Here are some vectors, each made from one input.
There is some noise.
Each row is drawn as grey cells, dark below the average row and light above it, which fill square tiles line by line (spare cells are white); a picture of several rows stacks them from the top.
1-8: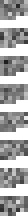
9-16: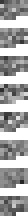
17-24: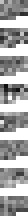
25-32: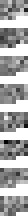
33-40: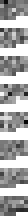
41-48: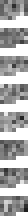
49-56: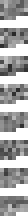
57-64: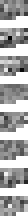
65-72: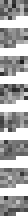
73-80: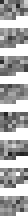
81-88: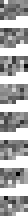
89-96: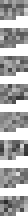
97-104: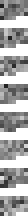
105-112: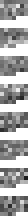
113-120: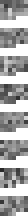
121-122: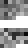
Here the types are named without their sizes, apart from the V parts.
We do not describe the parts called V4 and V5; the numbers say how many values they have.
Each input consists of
a true/false value and a value of V4, together with either a point on each of two lines, or a value of V5.
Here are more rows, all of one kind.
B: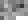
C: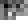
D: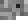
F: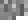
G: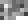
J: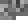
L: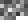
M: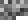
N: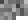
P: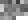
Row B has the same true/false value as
G, L and P.
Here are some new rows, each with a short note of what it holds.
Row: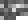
a point on each of two lines, a true/false value and a value of V4
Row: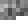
a point on each of two lines, a true/false value and a value of V4
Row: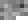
a true/false value, a value of V4 and a value of V5
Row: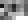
a point on each of two lines, a true/false value and a value of V4
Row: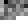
a true/false value, a value of V4 and a value of V5
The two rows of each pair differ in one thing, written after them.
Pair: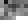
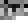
the place on one of the two lines
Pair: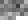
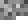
the value of V4
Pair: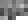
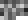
the true/false value
